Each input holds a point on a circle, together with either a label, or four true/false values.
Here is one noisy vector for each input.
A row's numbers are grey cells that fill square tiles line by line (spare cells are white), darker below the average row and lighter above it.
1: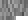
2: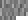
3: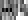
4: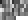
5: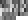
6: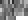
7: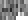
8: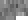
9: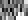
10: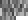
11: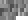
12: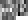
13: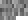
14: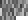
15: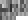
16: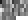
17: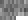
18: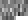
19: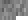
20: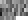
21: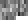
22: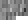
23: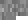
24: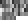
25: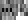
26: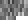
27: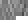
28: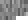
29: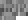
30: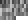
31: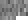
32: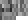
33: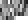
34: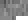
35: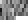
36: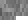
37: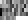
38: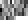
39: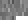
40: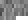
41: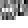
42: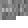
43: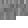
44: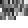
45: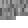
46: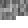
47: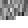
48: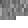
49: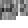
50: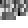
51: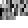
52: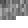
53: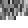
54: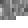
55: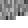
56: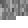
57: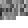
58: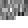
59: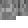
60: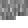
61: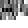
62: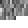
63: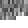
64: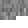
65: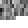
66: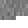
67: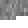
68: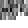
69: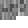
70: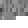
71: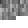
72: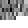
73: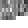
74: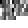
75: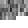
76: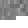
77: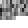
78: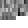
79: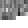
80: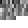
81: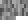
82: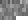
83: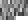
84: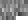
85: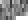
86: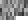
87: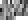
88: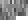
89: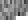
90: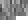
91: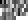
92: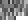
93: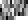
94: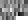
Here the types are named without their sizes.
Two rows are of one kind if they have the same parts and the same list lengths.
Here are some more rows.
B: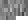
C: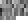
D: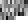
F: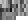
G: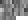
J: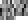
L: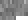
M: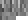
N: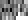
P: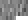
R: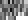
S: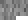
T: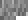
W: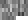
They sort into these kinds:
B, C, G, J, L, N, P, R, S, W
D, F, M, T

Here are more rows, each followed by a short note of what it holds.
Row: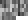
a point on a circle and four true/false values
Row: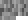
a point on a circle and four true/false values
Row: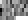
a point on a circle and four true/false values
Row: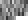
a point on a circle and a label
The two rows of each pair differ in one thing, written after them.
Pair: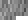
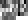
one of the four true/false values
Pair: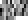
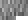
the place on the circle
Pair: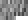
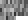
one of the four true/false values
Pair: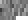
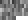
one of the four true/false values
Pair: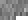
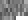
one of the four true/false values
